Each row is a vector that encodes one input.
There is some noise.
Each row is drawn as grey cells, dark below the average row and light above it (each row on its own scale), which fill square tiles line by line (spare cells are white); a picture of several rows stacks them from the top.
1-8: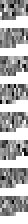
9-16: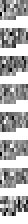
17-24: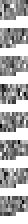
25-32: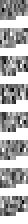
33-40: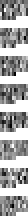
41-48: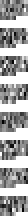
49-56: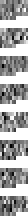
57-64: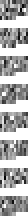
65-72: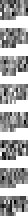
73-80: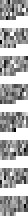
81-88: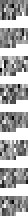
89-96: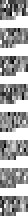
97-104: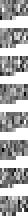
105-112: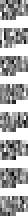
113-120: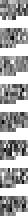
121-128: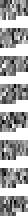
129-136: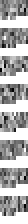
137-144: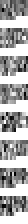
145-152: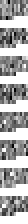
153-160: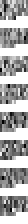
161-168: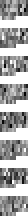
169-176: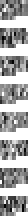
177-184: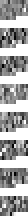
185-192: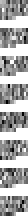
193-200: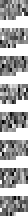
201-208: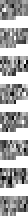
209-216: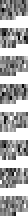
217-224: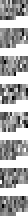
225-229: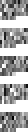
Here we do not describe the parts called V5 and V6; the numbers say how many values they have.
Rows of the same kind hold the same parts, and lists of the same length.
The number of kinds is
5.
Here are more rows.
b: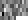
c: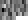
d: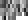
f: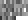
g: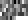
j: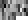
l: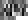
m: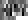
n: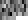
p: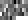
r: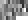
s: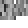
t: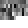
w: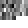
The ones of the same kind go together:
b, g, p, w
c, l, m, n, t
d, j
f, r
s

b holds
a point on a 7-point line and a value of V5.
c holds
three true/false values.
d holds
a point on a 4-point line and a point on a 7-point line.
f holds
a value of V5 and a value of V6.
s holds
a point on a 4-point line and a value of V6.
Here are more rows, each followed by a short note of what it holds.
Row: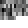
three true/false values
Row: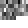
a point on a 7-point line and a value of V5
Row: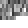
a value of V5 and a value of V6
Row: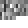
a point on a 4-point line and a value of V6
